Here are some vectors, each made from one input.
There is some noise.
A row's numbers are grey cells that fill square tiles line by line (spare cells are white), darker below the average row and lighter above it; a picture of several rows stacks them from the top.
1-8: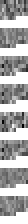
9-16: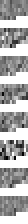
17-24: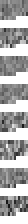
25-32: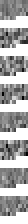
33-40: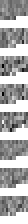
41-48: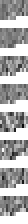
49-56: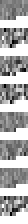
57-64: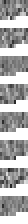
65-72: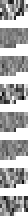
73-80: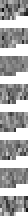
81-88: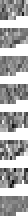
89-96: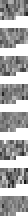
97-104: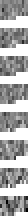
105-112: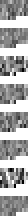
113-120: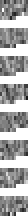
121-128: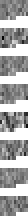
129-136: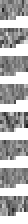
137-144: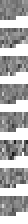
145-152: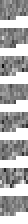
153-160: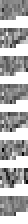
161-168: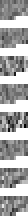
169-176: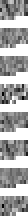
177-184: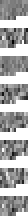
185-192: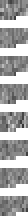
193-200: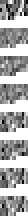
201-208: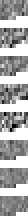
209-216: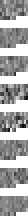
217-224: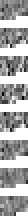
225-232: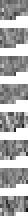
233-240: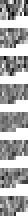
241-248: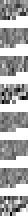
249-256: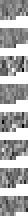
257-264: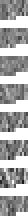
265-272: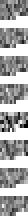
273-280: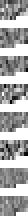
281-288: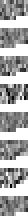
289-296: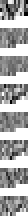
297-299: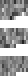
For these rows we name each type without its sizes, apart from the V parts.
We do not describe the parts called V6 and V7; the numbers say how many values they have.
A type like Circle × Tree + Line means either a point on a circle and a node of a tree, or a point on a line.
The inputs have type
(Bool × Tree + V7) × V6 + List(Line).
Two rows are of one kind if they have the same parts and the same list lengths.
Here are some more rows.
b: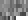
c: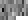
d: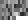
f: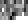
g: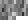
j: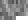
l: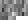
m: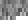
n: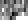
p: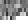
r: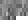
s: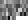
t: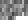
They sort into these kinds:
b, n, r
c, m, p
d
f, j, s, t
g, l

